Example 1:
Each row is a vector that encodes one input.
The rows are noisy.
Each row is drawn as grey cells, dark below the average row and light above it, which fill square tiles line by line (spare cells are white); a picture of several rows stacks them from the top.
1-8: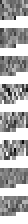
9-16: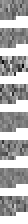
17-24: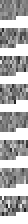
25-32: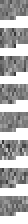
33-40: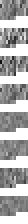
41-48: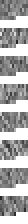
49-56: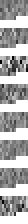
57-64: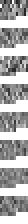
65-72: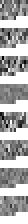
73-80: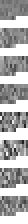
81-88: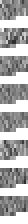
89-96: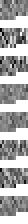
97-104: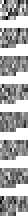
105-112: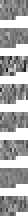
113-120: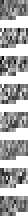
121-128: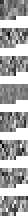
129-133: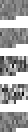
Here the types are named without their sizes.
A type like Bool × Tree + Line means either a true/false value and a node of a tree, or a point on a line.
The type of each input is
List(Line).
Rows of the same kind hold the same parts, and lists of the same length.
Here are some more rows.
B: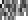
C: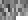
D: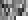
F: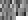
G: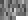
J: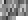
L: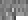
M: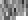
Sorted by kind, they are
B
C, L
D
F, G, J, M

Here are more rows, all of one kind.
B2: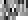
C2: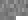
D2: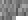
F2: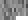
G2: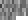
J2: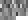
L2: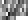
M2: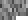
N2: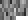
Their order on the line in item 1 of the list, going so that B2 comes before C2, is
D2, M2, G2, J2, L2, F2, B2, C2, N2.
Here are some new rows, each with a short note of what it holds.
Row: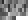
a list of one item
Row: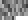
a list of two items
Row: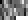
a list of one item
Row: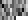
the empty list
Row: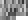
a list of three items
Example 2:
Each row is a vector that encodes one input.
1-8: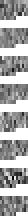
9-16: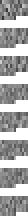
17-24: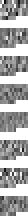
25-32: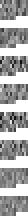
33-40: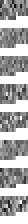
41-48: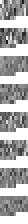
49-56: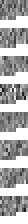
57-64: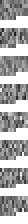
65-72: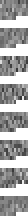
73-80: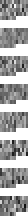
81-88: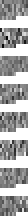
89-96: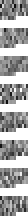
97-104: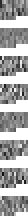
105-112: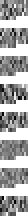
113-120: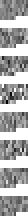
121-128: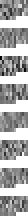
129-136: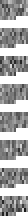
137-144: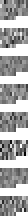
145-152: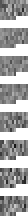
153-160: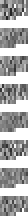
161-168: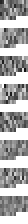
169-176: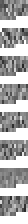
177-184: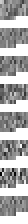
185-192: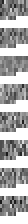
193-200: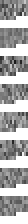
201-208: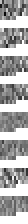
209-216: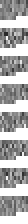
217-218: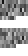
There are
4 kinds of row.
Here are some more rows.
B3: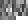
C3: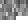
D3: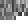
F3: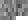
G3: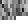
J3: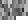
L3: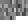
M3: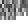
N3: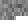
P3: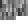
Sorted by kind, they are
B3, D3, P3
C3, M3
F3, L3, N3
G3, J3

